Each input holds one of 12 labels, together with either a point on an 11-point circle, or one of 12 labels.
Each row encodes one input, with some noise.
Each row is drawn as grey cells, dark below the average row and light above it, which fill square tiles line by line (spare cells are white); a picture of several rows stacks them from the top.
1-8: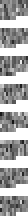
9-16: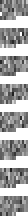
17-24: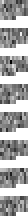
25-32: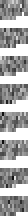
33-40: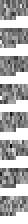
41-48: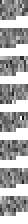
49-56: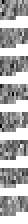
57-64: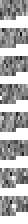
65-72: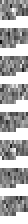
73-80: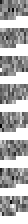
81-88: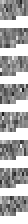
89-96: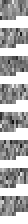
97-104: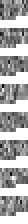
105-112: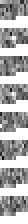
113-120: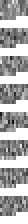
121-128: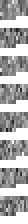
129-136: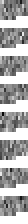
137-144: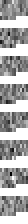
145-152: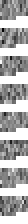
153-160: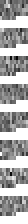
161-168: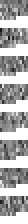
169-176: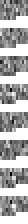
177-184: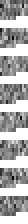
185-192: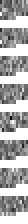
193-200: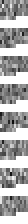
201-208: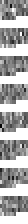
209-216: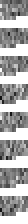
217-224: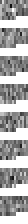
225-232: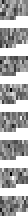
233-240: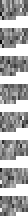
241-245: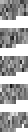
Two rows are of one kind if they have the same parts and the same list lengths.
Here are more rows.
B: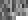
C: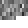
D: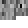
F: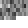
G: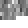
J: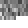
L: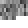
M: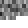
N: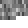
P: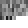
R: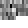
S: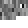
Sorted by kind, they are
B, F, L, M, P, R, S
C, D, G, J, N

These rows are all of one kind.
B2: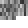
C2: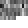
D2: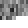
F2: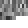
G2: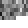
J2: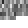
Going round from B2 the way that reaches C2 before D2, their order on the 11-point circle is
B2, C2, G2, D2, F2, J2.
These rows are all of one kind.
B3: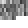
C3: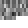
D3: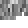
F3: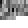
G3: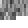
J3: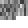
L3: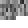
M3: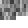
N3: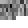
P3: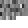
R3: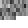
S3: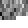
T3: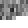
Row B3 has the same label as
J3, L3 and N3.
